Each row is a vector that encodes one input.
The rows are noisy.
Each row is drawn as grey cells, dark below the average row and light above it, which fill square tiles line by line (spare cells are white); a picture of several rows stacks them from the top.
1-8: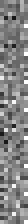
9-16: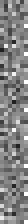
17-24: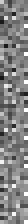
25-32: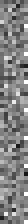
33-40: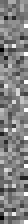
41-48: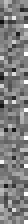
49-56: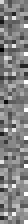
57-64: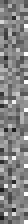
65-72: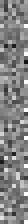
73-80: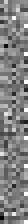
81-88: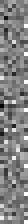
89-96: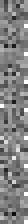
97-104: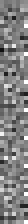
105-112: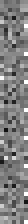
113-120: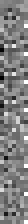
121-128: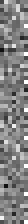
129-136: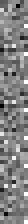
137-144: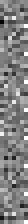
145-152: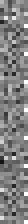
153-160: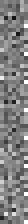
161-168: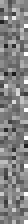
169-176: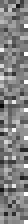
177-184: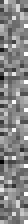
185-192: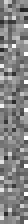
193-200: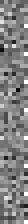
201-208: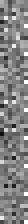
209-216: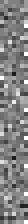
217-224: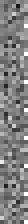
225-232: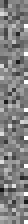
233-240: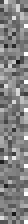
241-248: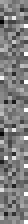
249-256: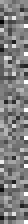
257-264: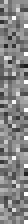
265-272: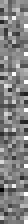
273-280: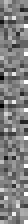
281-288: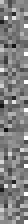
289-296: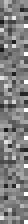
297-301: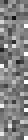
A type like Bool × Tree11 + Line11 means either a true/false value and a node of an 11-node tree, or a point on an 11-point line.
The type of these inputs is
Bool × Line7 × Tree15 + Line13.
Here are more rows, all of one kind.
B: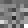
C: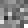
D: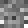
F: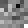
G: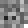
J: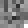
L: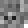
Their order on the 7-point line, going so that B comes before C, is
B, L, J, F, C, D, G.
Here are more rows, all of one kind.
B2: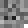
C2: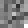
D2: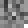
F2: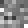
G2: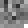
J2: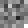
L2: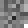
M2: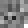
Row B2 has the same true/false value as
F2 and M2.
